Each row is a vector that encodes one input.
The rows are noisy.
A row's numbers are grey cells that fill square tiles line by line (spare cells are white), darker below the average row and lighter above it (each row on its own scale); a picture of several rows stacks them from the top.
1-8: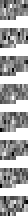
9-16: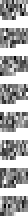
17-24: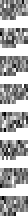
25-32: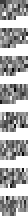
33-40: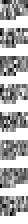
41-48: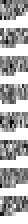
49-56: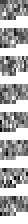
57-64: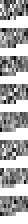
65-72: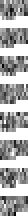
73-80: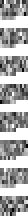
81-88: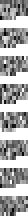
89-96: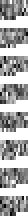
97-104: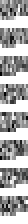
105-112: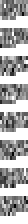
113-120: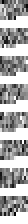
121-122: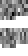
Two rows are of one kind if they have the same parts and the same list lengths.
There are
2 kinds of row.
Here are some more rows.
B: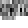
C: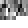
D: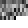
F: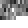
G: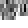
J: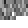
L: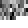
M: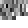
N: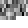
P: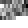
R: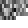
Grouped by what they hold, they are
B, G, L, M, N
C, D, F, J, P, R

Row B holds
a point on a 9-point circle.
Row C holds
one of 11 labels and a true/false value.
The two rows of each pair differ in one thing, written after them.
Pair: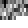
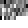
the label
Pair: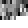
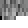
the true/false value
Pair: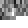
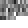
the label
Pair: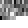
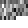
the true/false value
